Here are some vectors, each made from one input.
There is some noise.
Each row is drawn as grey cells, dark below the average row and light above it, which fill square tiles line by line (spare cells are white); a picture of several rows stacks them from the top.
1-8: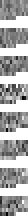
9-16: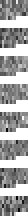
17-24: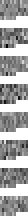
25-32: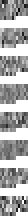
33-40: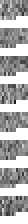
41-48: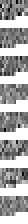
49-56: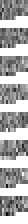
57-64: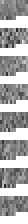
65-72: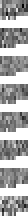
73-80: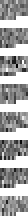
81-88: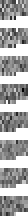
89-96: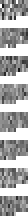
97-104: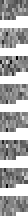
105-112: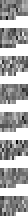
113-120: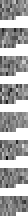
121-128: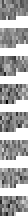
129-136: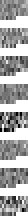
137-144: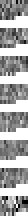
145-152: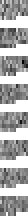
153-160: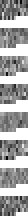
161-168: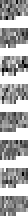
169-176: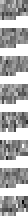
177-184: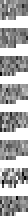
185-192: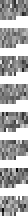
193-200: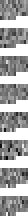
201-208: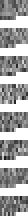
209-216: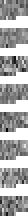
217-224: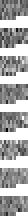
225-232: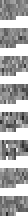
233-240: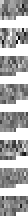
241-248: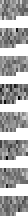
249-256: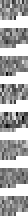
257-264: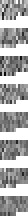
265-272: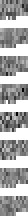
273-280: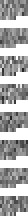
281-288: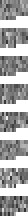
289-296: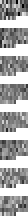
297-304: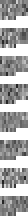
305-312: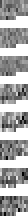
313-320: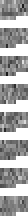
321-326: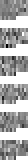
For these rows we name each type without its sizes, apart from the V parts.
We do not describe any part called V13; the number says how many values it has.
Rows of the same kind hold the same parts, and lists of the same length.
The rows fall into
3 kinds.
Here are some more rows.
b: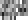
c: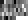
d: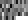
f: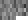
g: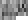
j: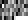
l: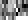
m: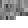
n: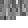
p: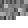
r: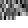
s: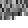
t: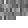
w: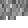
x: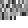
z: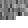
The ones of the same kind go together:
b, d, g, m, s, z
c, f, n, p, r, t, w, x
j, l

